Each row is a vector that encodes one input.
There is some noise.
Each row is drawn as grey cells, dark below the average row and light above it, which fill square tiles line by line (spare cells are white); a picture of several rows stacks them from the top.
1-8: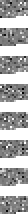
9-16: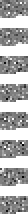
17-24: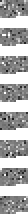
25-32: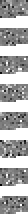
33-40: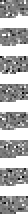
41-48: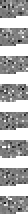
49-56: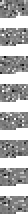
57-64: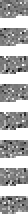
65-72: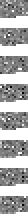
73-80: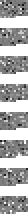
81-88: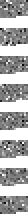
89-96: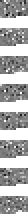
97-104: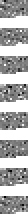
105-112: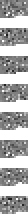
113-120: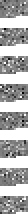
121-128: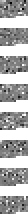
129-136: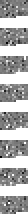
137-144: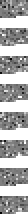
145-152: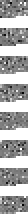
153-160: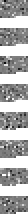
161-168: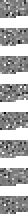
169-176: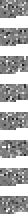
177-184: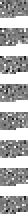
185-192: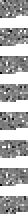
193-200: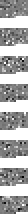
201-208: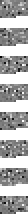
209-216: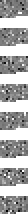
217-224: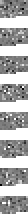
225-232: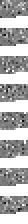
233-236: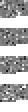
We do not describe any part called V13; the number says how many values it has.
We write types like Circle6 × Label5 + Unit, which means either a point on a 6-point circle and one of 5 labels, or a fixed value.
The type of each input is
Bool × (Circle10 + V13).
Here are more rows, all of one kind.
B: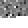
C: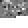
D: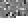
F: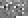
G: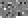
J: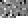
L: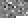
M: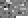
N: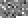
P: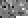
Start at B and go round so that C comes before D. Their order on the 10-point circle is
B, J, C, D, P, M, G, L, N, F.
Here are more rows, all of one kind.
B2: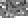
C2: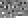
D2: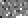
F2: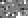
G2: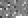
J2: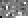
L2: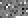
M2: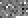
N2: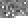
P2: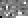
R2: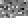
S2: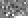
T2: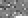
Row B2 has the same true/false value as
C2 and R2.
